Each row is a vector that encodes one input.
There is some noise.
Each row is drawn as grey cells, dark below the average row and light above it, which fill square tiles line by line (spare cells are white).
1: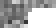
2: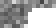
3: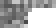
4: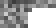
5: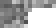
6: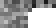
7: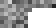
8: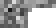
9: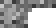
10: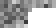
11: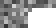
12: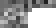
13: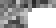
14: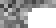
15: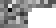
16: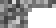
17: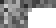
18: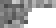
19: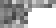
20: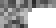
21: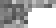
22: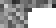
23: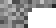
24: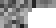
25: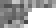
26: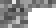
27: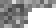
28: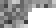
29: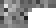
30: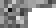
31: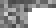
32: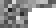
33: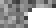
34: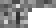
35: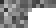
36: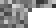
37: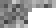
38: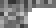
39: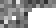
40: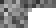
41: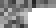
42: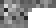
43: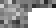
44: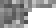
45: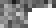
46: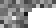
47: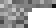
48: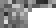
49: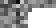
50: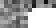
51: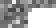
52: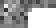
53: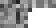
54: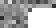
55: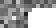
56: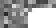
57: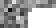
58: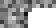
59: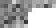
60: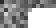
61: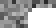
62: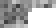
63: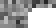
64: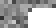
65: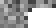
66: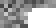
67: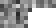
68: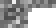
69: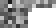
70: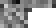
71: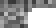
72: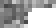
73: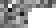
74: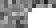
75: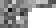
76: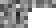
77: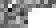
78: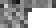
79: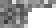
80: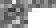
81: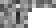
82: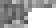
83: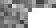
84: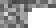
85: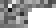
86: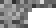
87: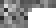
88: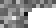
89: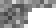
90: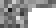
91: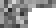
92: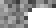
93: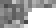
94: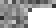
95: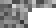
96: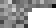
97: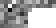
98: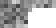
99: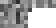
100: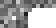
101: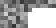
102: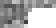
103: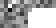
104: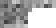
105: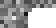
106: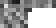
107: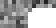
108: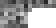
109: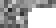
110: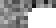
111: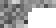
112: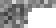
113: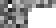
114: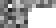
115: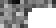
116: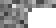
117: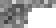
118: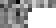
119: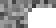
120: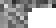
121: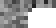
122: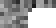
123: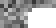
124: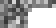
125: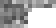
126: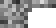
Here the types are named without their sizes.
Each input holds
either a point on a line, or a node of a tree and a true/false value.
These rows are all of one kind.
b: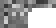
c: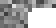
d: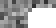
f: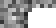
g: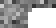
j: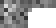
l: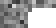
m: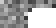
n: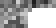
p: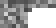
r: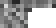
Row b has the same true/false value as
d, g and n.
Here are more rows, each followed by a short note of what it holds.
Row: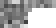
a point on a line
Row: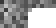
a node of a tree and a true/false value
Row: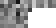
a node of a tree and a true/false value
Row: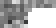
a point on a line
